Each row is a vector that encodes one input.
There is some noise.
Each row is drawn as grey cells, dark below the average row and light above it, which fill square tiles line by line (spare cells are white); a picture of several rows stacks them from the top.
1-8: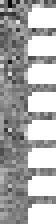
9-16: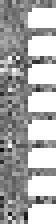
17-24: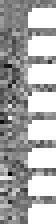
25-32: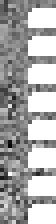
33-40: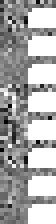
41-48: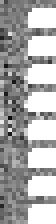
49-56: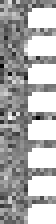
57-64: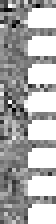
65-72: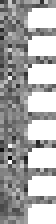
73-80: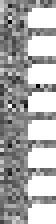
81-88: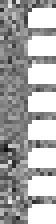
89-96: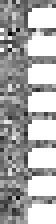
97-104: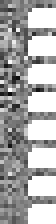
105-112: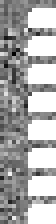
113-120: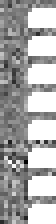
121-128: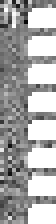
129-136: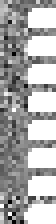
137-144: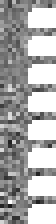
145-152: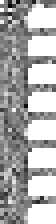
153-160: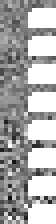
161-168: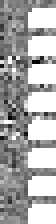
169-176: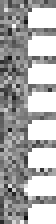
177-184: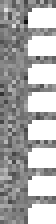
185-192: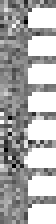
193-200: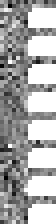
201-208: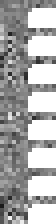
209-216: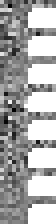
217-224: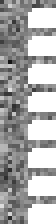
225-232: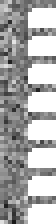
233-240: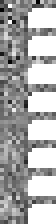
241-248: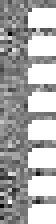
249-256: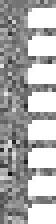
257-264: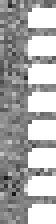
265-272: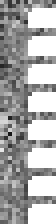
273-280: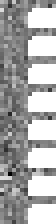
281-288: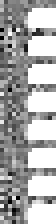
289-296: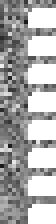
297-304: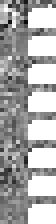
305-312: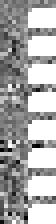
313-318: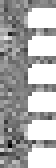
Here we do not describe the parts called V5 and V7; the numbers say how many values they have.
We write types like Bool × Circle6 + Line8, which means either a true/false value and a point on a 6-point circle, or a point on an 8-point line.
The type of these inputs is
List2(Line11) + V5 × V7.
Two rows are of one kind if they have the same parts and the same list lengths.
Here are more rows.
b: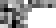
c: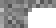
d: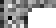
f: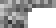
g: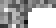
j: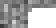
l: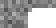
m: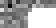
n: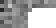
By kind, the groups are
b, f, g, l
c, m
d
j, n

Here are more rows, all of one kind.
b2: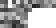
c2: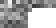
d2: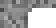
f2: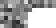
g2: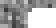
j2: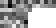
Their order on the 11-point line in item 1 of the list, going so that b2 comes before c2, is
b2, d2, j2, c2, g2, f2.
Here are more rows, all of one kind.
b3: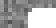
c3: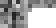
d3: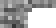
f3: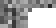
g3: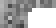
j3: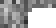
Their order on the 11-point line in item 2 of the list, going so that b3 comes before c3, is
f3, d3, j3, b3, g3, c3.
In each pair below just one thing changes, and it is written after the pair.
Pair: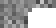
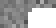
the place on the 11-point line in item 1 of the list
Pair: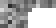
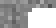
the place on the 11-point line in item 1 of the list
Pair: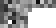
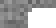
the place on the 11-point line in item 1 of the list
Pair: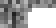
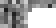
the place on the 11-point line in item 1 of the list
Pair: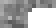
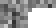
the place on the 11-point line in item 1 of the list
